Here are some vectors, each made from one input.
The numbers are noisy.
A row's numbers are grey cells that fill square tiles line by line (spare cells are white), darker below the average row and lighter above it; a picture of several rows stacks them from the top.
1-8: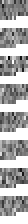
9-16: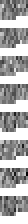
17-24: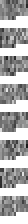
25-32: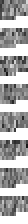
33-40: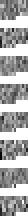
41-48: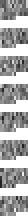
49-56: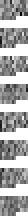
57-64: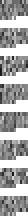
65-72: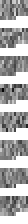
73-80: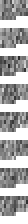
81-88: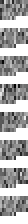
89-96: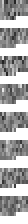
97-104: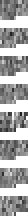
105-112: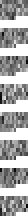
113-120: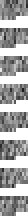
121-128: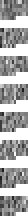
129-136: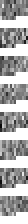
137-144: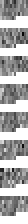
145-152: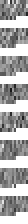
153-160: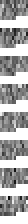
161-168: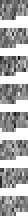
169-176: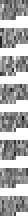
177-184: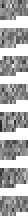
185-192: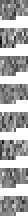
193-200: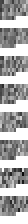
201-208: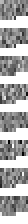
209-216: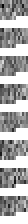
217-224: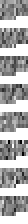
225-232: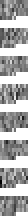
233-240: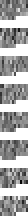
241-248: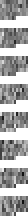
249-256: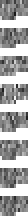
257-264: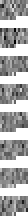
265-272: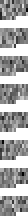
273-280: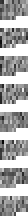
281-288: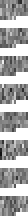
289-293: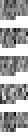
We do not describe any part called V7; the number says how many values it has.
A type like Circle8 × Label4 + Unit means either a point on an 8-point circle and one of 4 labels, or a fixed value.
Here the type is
Line9 + List2(Bool × V7).
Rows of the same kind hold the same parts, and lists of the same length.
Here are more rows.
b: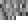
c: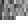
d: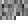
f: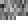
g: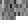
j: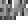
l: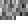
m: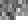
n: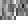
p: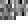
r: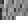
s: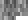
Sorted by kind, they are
b, d, f, l, n
c, r
g, m, s
j, p

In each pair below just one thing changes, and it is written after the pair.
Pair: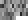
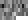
the true/false value in item 2 of the list
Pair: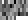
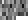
the value of V7 in item 2 of the list
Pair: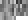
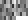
the value of V7 in item 1 of the list
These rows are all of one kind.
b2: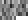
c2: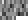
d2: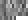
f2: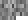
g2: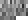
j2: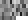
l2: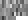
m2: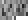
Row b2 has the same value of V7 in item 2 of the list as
c2 and d2.
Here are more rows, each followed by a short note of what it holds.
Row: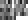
the empty list
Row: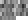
a list of two items
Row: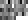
the empty list
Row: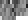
a list of one item
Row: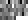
the empty list
